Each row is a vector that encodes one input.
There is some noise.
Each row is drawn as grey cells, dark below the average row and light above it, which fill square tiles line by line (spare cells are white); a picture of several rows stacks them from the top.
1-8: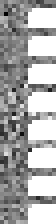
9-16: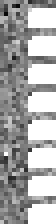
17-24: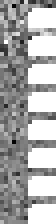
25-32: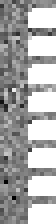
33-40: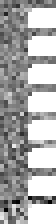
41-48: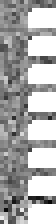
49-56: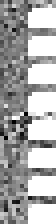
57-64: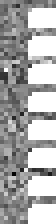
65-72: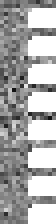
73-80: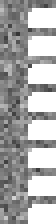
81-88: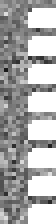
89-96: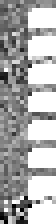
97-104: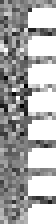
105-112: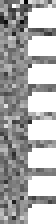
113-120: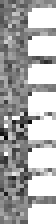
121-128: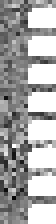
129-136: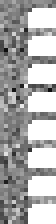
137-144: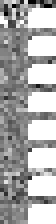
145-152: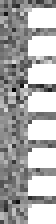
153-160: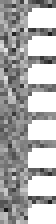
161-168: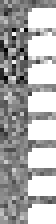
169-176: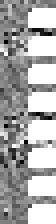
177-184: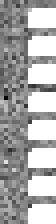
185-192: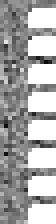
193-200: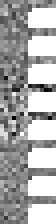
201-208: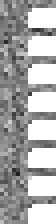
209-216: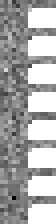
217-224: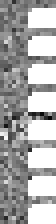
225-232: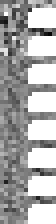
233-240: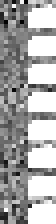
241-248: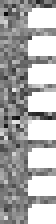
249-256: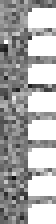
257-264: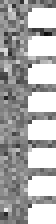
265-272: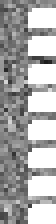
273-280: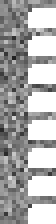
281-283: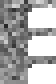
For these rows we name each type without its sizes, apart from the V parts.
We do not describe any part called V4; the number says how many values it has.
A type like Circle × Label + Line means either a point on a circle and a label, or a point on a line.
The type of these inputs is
Line × (List(V4) + Tree).
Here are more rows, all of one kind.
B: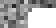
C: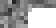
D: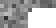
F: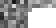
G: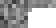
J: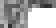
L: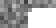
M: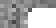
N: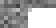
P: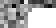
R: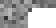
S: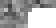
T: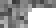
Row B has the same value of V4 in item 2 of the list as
F, L, M and T.
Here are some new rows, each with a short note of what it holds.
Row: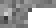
a point on a line, together with a list of one item
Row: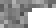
a point on a line, together with the empty list
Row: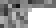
a point on a line and a node of a tree
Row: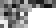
a point on a line, together with a list of one item
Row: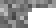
a point on a line, together with a list of one item
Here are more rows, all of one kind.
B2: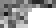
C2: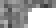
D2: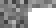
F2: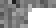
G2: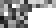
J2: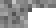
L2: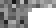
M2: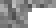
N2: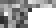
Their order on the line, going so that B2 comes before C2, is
D2, L2, F2, B2, C2, M2, G2, J2, N2.
